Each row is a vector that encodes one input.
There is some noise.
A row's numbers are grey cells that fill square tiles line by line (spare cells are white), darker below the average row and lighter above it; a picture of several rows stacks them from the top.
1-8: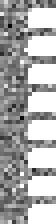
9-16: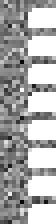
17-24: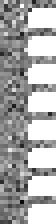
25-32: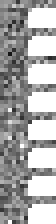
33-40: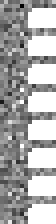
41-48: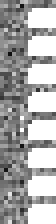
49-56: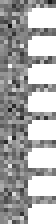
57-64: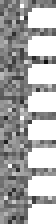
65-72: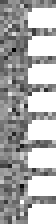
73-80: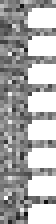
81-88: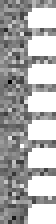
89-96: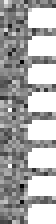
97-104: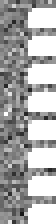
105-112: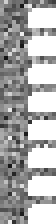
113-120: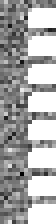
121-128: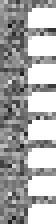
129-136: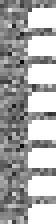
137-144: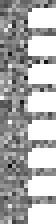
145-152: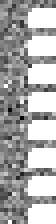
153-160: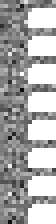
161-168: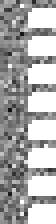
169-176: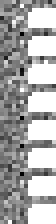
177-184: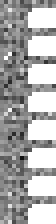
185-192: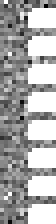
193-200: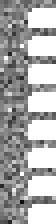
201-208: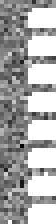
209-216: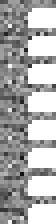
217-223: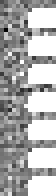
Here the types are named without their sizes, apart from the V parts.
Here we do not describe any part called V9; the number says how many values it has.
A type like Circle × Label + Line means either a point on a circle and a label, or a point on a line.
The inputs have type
Circle × (Circle + V9).
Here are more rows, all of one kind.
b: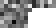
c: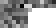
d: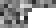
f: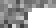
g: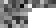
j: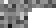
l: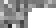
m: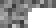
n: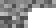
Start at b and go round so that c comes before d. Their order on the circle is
b, c, m, l, g, j, n, d, f.
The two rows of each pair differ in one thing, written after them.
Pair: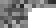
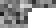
the value of V9
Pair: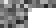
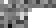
the place on the circle
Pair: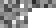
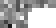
the value of V9
